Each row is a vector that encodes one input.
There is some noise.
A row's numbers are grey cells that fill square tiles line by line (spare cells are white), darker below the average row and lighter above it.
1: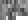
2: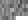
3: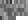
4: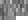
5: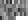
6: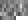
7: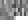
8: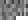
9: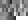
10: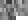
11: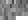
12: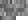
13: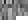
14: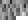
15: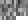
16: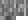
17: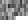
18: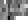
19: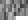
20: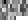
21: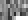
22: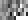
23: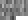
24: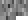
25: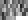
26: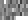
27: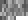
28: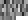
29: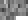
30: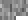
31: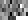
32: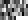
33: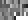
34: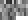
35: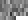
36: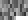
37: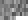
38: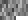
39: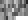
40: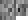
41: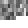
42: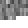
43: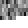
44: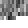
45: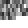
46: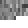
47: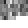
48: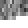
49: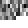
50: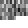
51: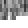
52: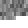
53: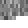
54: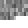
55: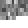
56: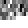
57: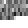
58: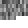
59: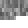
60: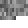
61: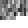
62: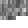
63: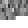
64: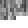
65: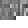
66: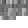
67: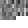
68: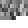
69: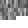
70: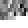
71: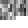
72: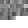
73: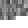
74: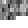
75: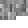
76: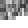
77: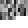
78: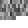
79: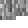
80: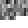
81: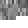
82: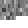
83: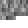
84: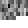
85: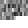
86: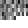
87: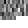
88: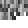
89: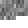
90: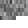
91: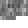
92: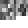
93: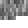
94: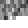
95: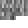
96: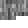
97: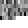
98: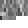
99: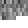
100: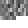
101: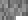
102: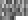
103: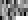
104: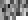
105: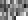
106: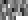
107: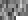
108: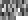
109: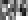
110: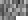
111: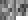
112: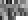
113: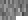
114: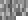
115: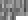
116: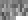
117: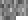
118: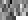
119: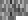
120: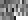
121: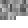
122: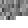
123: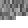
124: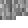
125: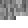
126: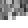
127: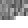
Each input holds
either one of 7 labels, or two labels (each one of 8).
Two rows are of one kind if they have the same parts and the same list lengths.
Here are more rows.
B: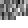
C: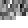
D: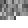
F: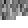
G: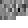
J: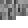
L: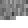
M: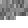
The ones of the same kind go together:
B, C, F, L, M
D, G, J

